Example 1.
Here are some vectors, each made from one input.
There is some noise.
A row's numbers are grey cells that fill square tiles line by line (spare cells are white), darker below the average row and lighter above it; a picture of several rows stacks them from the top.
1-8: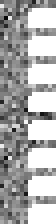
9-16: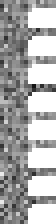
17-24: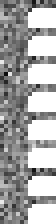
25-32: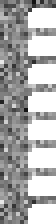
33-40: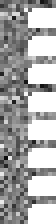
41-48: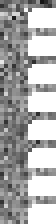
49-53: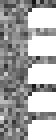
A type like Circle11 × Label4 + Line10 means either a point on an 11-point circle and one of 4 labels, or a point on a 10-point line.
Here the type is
Tree7.
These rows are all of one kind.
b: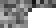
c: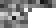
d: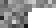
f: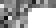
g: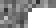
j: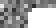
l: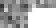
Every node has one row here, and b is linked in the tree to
c and g.
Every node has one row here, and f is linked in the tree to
j.
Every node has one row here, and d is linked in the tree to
g and l.
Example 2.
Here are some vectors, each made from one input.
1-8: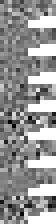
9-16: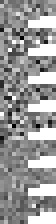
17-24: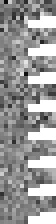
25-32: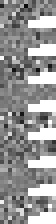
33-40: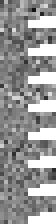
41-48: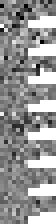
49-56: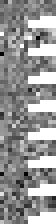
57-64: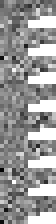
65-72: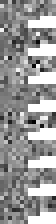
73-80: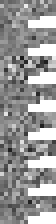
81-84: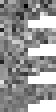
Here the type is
Tree10 + Unit.
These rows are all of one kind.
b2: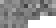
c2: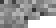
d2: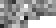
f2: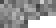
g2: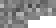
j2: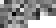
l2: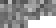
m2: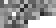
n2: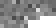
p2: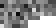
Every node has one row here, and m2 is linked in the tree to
b2.
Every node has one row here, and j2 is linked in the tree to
b2 and p2.
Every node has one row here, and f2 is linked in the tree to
l2 and p2.
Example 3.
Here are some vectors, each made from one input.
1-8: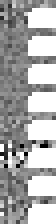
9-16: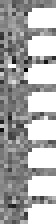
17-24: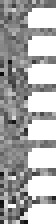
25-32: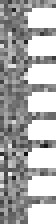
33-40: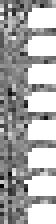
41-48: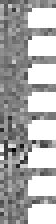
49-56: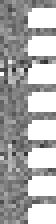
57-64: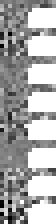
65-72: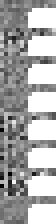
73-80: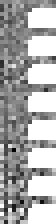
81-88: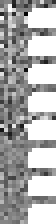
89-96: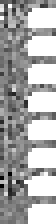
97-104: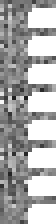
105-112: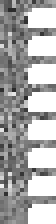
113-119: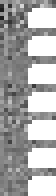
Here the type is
Tree10 + Unit.
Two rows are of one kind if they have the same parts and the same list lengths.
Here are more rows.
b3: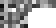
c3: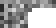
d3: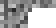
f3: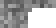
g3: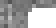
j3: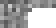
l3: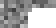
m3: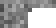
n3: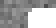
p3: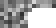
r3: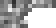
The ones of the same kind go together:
b3, c3, d3, f3, g3, l3, m3, n3
j3, p3, r3

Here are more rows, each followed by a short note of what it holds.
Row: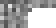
a fixed value
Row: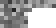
a fixed value
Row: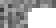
a node of a 10-node tree
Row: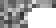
a fixed value
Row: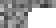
a node of a 10-node tree
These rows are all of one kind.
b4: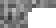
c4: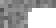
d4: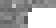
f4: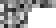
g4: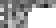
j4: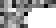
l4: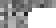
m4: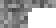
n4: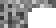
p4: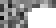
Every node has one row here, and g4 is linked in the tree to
d4, j4 and p4.
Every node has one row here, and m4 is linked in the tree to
c4, l4 and p4.
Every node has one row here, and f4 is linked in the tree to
j4.
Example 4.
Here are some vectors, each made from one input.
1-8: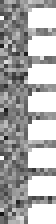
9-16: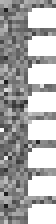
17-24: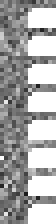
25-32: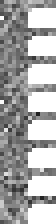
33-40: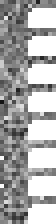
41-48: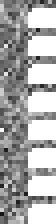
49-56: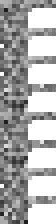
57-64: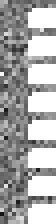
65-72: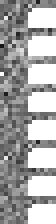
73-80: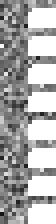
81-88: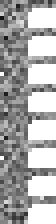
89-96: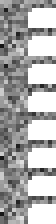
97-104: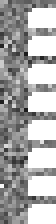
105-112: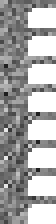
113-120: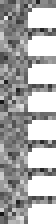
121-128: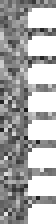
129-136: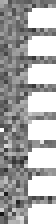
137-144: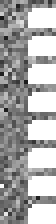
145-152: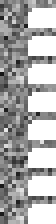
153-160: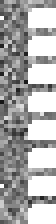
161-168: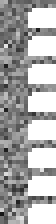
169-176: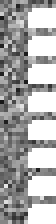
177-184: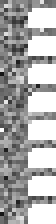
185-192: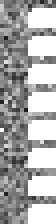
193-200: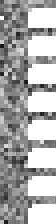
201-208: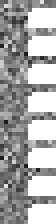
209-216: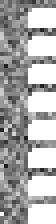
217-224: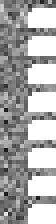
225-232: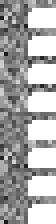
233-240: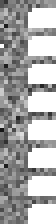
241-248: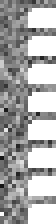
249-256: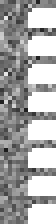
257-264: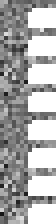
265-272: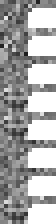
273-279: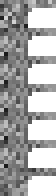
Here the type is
Tree10.
